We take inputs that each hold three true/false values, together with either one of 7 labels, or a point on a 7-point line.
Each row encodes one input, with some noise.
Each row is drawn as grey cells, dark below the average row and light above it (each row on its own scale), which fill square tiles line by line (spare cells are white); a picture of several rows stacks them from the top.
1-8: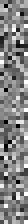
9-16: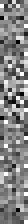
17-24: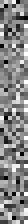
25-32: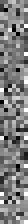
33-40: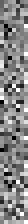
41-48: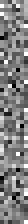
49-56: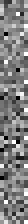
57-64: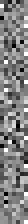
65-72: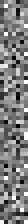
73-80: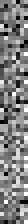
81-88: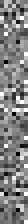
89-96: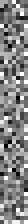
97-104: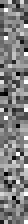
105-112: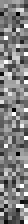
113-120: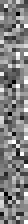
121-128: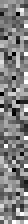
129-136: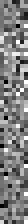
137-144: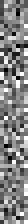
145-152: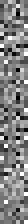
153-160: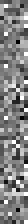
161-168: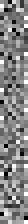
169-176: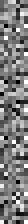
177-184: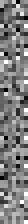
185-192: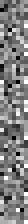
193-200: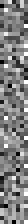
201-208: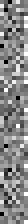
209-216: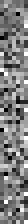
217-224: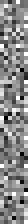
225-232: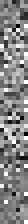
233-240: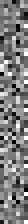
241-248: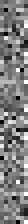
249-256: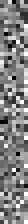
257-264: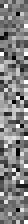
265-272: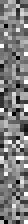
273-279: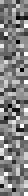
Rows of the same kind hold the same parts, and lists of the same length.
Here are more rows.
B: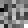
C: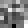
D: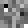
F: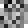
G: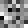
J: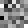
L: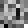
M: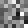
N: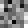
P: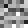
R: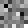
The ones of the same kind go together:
B, C, F, G, J, L, M, N
D, P, R

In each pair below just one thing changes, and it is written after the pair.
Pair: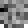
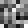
the label
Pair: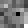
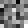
one of the three true/false values
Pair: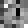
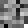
the label
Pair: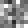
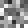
the label
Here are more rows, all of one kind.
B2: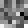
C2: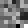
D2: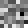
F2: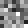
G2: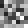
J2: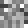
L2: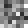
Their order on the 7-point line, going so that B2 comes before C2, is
B2, L2, G2, J2, D2, F2, C2.
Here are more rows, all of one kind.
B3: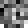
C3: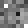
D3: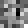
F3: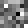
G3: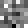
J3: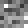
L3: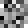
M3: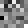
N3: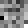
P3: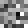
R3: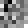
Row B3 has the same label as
C3, D3, J3 and N3.
